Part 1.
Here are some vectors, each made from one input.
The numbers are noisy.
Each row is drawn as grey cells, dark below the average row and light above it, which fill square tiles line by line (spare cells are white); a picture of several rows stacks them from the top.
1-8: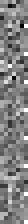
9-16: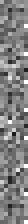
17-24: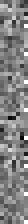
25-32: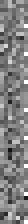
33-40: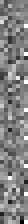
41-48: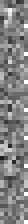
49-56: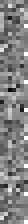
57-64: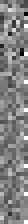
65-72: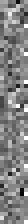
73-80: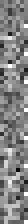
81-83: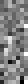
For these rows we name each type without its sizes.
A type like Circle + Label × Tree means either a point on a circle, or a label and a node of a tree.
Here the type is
Bool × Bool × Bool + Tree.
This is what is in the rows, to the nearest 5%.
About 35% of them hold a node of a tree. The rest hold three true/false values.
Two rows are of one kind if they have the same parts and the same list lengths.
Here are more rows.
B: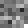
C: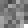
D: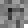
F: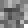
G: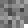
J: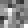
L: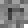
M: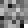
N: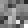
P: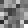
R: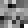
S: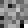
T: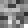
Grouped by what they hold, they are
B, C, D, F, G, L, P
J, M, N, R, S, T

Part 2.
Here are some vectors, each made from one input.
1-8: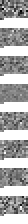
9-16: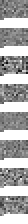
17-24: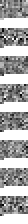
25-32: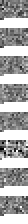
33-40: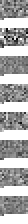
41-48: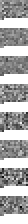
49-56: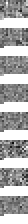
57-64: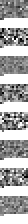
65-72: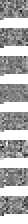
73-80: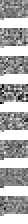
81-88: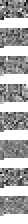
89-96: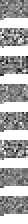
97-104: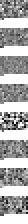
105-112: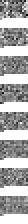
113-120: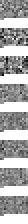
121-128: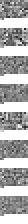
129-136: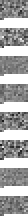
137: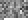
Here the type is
(Circle11 + Unit) × (Tree11 + Unit).
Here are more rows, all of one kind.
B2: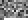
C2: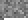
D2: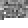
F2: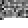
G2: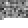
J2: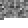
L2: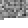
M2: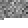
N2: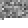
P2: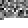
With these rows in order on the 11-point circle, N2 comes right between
C2 and G2.
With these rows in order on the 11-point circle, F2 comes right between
D2 and L2.
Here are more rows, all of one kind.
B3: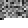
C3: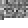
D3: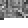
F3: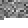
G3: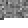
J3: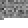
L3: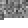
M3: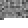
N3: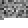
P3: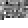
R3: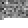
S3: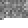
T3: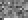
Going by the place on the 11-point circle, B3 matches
F3 and M3.
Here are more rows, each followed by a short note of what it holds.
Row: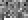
a point on an 11-point circle and a node of an 11-node tree
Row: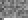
a point on an 11-point circle and a node of an 11-node tree
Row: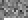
a fixed value
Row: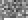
a fixed value
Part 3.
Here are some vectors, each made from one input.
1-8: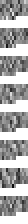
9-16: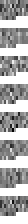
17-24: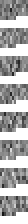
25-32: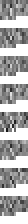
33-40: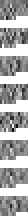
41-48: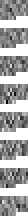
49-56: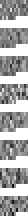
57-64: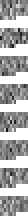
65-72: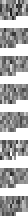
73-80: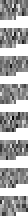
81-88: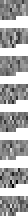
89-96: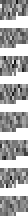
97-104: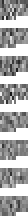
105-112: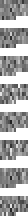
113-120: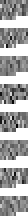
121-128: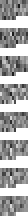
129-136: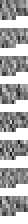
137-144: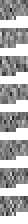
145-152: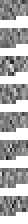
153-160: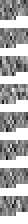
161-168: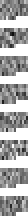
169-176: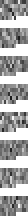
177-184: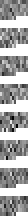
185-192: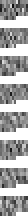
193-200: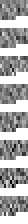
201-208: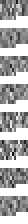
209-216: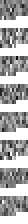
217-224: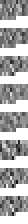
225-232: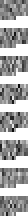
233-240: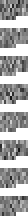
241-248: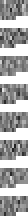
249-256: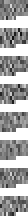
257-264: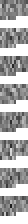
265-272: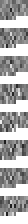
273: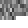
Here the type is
Line6 + Line10.
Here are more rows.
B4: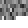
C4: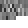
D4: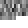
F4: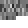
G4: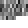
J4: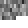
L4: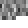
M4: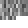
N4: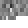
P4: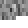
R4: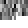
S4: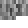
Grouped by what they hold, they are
B4, D4, M4, N4, R4
C4, F4, G4, J4, L4, P4, S4

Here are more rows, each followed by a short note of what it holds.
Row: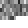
a point on a 6-point line
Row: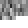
a point on a 6-point line
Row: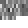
a point on a 6-point line
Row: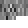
a point on a 10-point line
